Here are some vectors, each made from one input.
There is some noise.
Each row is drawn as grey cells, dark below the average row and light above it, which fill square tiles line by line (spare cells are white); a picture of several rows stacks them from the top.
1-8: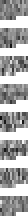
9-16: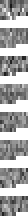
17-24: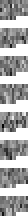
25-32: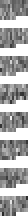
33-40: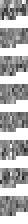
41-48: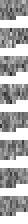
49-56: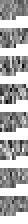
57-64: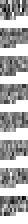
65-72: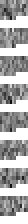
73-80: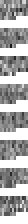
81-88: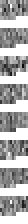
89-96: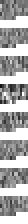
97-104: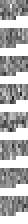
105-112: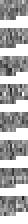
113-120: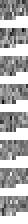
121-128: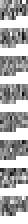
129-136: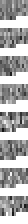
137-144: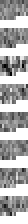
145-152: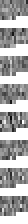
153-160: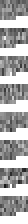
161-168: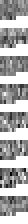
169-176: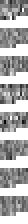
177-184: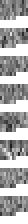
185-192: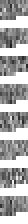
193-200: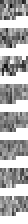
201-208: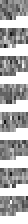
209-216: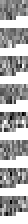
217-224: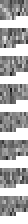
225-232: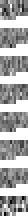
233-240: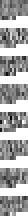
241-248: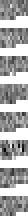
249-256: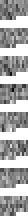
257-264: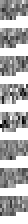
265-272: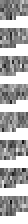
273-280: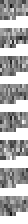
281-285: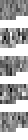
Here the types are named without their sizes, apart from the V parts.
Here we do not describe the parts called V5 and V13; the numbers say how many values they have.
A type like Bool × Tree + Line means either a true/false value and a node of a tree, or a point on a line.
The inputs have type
Bool × Label + V5 × V13.
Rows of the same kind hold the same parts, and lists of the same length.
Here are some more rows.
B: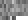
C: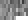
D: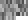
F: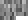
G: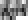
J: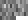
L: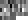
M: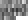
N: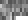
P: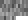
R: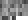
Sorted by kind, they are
B, C, D, N, P, R
F, G, J, L, M

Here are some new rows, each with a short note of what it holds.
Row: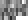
a label and a true/false value
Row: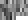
a label and a true/false value
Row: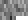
a label and a true/false value
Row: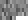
a label and a true/false value
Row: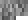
a value of V5 and a value of V13
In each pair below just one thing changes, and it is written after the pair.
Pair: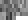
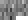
the label
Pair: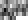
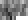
the true/false value
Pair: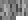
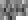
the true/false value
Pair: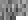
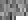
the true/false value
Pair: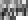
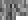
the true/false value
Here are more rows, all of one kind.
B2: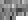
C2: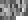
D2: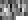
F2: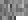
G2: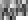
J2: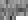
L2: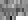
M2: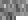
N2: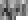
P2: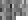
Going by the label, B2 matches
J2, L2 and P2.
